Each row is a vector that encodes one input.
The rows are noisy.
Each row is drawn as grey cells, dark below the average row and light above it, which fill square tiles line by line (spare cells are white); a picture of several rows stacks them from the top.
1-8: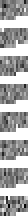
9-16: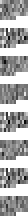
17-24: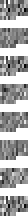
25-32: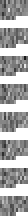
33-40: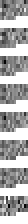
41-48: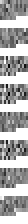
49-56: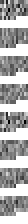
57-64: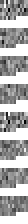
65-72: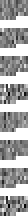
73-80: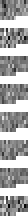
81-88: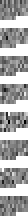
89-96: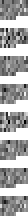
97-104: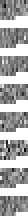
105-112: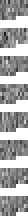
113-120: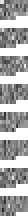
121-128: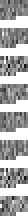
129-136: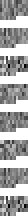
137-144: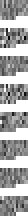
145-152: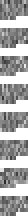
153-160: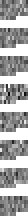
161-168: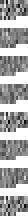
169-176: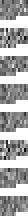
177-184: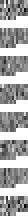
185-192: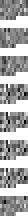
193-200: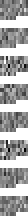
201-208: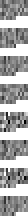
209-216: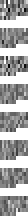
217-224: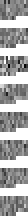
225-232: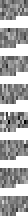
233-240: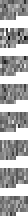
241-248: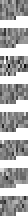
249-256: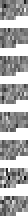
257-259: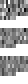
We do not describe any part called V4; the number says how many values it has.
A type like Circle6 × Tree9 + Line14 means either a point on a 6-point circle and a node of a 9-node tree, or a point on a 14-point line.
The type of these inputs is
Line6 + Line7 × (Line7 + Line10 × V4).
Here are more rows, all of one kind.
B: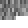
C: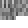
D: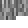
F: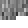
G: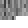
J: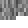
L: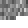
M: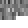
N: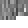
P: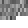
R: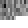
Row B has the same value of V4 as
C, G and R.
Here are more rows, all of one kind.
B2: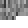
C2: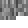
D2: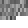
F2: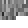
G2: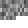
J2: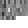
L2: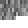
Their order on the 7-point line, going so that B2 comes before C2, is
D2, G2, J2, L2, B2, F2, C2.
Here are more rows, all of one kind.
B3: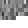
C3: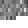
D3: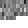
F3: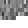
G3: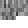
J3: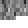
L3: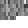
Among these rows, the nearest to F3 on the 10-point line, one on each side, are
B3 and J3.
